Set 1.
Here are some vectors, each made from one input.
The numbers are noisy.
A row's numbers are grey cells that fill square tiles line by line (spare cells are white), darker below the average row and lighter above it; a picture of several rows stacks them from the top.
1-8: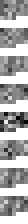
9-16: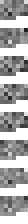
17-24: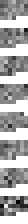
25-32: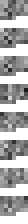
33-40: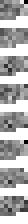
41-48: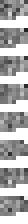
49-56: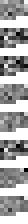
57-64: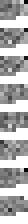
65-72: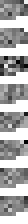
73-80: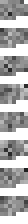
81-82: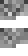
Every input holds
a list of up to two points on an 8-point circle.
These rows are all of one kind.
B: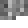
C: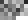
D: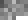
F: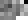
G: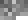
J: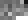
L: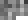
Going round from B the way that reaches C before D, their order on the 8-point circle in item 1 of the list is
B, L, F, J, C, G, D.
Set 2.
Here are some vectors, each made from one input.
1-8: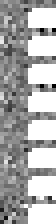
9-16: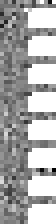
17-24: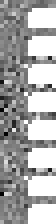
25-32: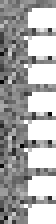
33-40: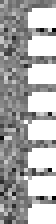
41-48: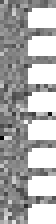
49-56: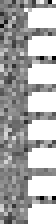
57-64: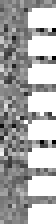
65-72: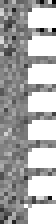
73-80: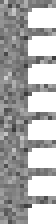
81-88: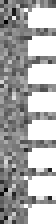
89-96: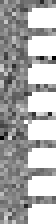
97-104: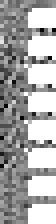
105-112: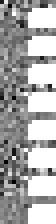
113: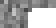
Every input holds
a true/false value, together with either a fixed value, or a node of a 10-node tree.
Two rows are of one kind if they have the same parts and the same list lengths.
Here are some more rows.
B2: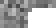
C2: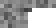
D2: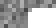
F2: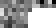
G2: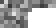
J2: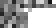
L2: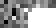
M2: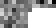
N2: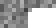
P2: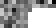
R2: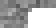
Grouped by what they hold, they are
B2, C2, D2, G2, J2, N2, R2
F2, L2, M2, P2

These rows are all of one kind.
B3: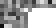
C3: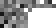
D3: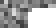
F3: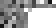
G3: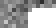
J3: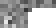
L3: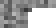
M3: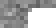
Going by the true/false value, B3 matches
C3 and F3.
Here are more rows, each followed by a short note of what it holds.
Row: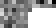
a true/false value
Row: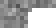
a node of a 10-node tree and a true/false value
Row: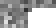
a node of a 10-node tree and a true/false value
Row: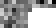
a true/false value
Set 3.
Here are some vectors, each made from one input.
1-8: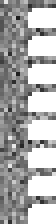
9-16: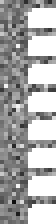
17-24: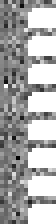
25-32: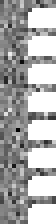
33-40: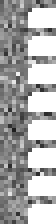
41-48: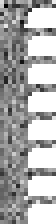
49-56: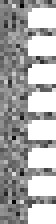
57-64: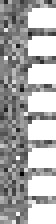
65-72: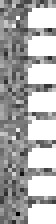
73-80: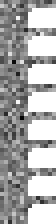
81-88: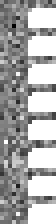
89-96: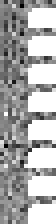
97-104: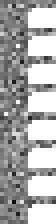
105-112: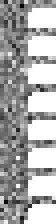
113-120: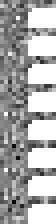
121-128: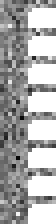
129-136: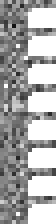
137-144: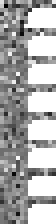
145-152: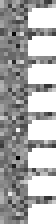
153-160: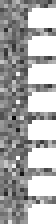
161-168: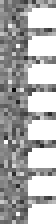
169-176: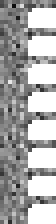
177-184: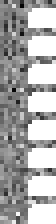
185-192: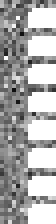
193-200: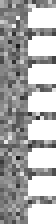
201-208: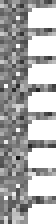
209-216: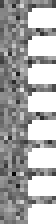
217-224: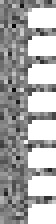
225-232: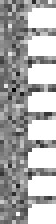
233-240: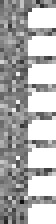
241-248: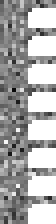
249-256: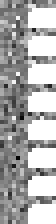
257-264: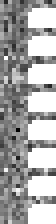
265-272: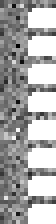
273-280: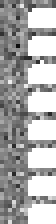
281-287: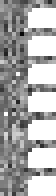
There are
3 kinds of row.
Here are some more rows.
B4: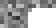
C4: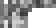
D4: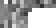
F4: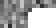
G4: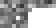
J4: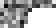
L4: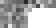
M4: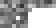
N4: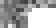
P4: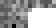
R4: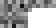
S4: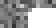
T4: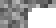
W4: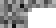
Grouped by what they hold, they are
B4, L4, N4, P4, R4, S4, W4
C4, D4, F4, G4, M4, T4
J4

